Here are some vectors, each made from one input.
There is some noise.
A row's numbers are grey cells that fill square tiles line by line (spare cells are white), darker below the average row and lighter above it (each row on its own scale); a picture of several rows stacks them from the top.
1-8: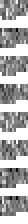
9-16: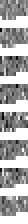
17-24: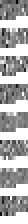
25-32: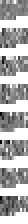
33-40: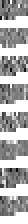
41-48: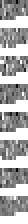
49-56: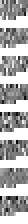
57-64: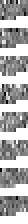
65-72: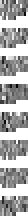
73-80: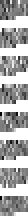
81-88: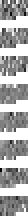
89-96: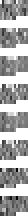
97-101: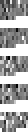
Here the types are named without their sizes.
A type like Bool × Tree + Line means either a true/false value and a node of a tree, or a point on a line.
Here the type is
(Bool × Bool × Bool × Bool + Line) × Line.
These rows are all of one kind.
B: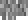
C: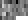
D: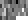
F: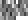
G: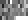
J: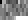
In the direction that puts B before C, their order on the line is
F, B, G, J, C, D.
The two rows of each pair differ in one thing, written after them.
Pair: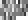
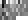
one of the four true/false values
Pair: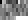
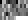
one of the four true/false values
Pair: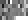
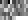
one of the four true/false values
